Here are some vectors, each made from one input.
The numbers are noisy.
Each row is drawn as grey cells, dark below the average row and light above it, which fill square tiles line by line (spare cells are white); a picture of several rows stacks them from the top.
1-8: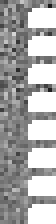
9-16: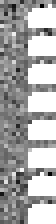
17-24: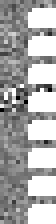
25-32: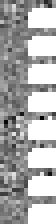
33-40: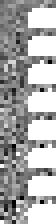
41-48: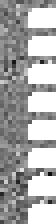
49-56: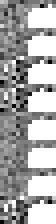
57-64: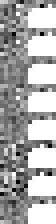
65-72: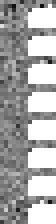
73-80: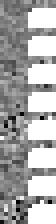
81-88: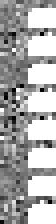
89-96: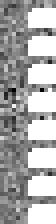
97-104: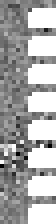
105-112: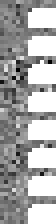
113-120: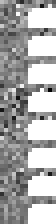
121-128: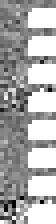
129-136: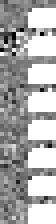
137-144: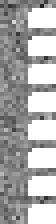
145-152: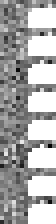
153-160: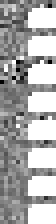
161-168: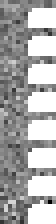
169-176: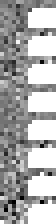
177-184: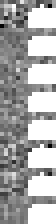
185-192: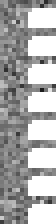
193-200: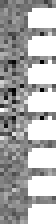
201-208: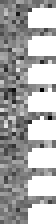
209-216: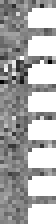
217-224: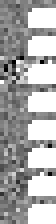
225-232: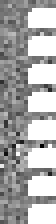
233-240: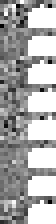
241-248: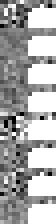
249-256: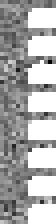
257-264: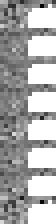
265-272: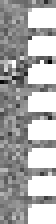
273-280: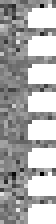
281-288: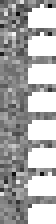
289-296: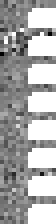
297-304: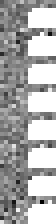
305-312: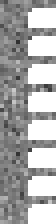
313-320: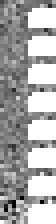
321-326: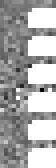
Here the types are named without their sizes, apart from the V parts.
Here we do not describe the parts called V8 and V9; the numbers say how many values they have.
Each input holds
a value of V8, together with either a node of each of two trees, or a true/false value and a value of V9.
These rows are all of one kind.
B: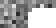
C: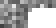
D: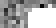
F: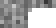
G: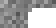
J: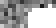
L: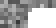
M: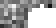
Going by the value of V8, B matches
G and J.
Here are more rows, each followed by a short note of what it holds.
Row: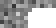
a node of each of two trees and a value of V8
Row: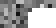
a node of each of two trees and a value of V8
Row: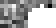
a true/false value, a value of V8 and a value of V9
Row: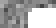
a true/false value, a value of V8 and a value of V9
